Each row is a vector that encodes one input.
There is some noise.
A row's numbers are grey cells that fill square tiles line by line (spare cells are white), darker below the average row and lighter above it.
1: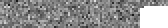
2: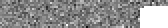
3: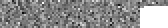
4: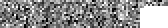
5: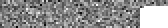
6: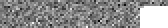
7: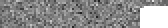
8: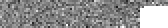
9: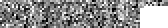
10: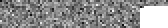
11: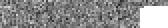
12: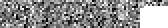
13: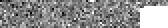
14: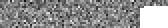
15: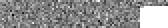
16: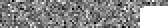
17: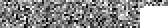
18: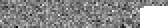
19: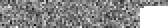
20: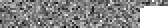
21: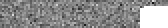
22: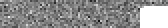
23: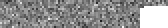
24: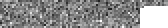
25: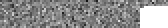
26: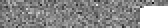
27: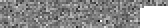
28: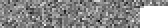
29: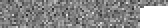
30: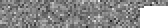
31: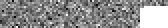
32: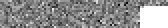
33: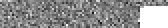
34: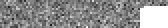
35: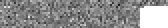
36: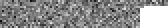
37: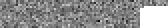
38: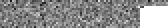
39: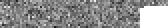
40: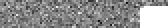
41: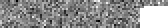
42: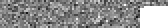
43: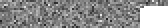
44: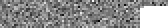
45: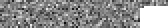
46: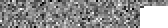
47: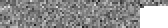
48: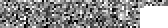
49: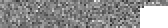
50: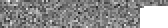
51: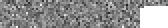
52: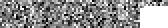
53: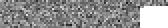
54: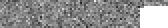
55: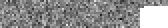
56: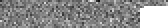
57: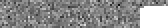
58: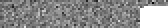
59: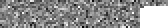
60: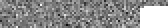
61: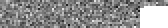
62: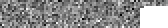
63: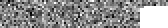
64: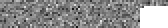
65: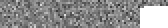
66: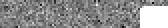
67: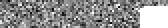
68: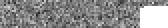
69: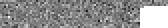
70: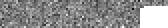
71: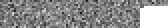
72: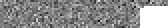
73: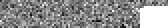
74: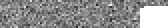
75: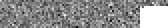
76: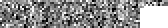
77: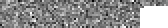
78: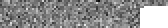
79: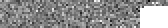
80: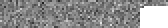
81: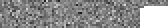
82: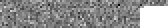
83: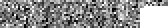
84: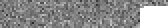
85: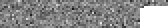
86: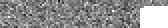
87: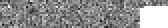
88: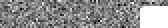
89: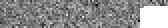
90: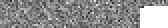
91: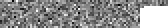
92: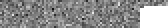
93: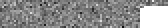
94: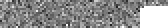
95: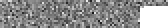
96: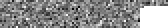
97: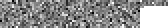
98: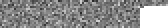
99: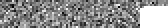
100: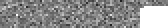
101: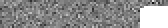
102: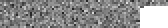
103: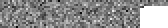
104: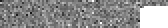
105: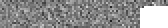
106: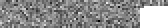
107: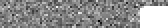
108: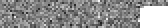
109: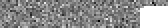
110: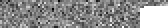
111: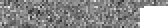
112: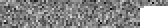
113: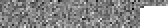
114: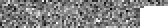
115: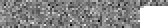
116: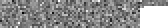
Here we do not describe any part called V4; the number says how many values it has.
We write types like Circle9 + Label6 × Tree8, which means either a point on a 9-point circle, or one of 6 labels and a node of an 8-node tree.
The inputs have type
List2((Circle5 + Label5) × V4).
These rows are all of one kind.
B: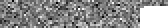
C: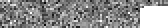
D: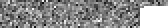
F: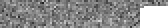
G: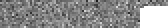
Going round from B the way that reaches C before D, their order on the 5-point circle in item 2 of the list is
B, C, F, D, G.
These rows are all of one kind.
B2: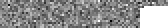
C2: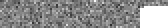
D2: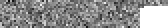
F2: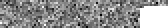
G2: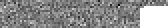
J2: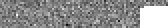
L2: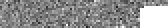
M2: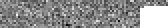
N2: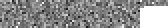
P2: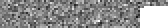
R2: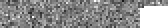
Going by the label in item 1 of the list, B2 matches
F2, N2 and P2.
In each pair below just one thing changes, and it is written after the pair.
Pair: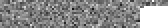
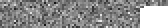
the value of V4 in item 2 of the list
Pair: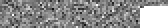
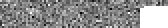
the value of V4 in item 2 of the list
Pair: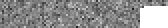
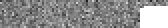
the value of V4 in item 1 of the list
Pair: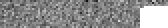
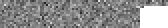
the value of V4 in item 1 of the list
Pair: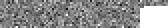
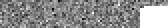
the value of V4 in item 2 of the list
